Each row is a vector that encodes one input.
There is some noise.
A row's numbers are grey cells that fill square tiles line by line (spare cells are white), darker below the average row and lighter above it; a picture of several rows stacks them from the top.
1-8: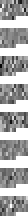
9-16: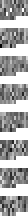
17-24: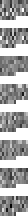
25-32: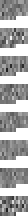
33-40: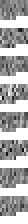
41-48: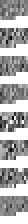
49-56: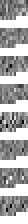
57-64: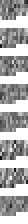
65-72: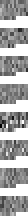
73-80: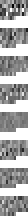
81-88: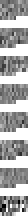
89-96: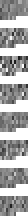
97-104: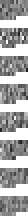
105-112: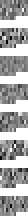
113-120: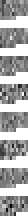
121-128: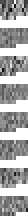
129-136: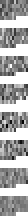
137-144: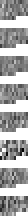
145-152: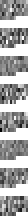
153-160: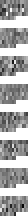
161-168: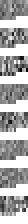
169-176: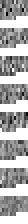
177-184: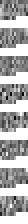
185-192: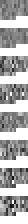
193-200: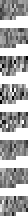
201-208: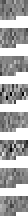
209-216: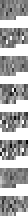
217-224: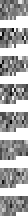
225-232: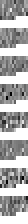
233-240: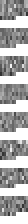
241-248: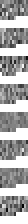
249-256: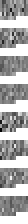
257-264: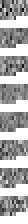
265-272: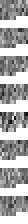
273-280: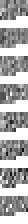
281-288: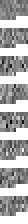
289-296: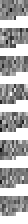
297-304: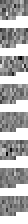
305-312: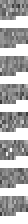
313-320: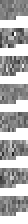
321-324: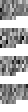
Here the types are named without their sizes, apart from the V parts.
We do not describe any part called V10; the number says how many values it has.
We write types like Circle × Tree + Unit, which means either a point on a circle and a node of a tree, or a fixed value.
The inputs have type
List(Label × (Line + V10)).
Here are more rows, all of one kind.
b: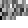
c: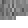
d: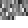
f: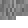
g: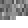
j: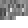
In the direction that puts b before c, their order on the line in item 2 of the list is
d, j, b, c, f, g.
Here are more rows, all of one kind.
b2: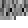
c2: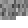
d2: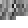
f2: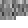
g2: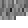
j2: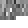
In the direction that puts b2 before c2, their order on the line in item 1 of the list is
b2, c2, f2, g2, j2, d2.
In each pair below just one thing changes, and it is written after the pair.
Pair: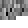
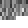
the label in item 1 of the list
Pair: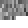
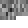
the label in item 2 of the list
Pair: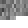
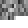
the label in item 1 of the list
